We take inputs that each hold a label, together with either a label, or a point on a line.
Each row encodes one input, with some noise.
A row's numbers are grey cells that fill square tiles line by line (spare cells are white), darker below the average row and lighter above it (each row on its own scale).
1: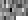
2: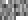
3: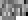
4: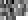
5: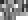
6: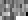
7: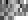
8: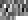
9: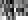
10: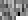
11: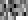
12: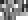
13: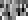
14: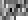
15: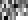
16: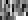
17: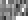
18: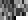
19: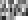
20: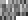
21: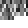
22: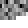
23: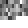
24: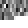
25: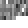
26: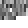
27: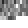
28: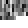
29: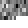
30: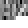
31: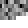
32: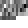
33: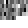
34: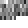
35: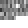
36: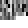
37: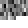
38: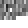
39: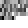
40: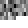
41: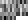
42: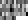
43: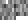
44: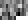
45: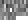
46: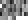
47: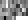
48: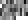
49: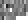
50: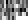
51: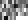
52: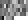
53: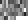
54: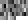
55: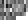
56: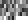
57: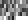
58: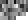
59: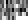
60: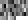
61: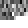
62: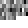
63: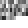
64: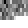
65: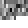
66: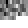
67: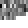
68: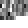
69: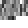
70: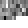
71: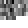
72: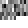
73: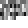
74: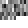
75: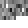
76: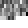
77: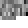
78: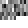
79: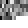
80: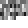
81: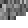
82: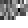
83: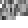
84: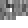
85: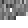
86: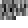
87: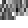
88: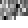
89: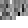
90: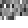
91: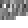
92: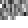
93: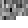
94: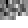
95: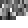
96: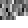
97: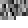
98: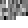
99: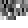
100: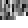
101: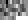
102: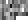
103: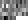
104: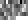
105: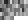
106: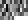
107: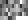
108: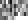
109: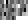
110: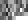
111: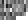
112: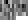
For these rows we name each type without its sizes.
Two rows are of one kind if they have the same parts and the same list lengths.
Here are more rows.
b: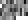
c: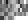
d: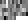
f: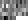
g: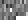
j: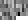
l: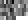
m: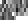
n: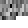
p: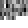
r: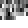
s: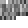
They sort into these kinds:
b, d, f, n, s
c, g, j, l, m, p, r

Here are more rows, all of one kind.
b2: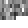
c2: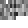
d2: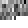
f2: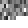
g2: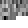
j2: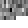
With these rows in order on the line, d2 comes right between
b2 and f2.
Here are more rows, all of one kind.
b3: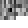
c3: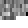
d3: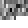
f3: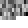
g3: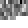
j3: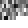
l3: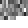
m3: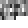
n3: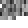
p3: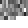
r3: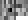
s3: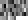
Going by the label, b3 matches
d3 and r3.
